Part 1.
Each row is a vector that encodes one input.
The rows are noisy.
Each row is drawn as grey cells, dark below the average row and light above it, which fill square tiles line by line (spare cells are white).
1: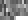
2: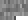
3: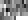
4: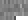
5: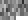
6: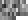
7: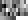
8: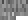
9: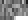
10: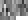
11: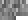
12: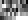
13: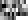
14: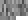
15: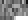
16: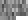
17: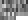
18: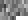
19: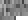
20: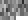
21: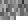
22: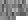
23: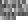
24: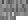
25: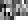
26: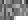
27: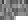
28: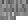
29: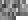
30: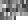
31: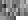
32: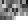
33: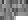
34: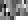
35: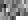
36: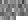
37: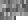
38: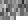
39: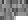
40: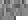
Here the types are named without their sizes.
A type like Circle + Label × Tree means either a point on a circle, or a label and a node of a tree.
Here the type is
Line.
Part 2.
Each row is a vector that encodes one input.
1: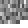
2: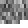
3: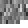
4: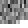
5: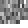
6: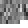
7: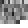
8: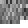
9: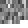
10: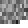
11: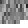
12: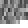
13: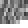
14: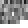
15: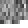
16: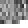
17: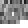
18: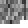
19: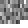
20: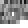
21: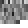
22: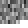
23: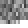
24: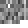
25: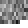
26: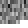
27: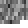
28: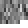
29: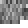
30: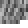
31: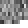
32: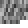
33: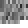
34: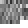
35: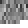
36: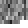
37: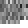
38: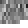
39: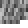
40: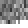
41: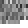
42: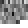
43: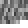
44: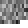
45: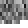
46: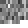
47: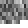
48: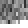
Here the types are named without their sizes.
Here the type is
Bool × Bool × Bool × Bool.
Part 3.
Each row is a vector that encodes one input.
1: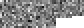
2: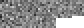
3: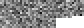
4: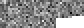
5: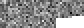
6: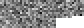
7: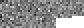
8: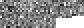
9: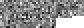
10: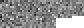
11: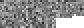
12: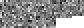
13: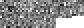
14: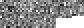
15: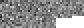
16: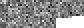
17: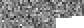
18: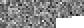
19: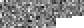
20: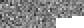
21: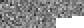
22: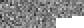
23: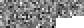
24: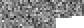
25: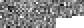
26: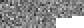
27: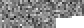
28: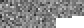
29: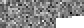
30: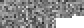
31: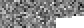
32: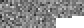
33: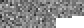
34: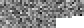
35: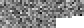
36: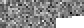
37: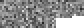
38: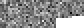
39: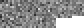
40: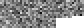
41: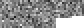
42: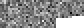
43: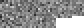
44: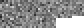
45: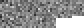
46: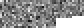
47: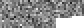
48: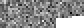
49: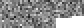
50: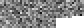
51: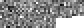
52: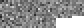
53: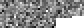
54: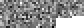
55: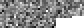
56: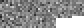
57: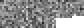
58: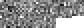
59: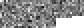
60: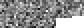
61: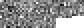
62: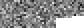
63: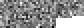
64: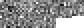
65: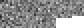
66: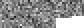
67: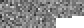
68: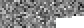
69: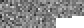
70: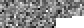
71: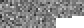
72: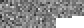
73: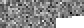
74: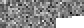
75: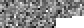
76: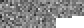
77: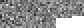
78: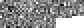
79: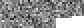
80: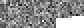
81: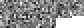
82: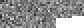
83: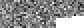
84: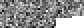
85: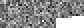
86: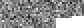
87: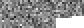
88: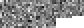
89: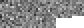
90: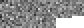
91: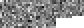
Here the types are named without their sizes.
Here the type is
Line.
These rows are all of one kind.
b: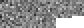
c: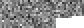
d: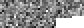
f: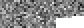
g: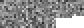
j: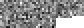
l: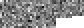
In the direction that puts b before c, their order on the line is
d, j, l, f, b, g, c.
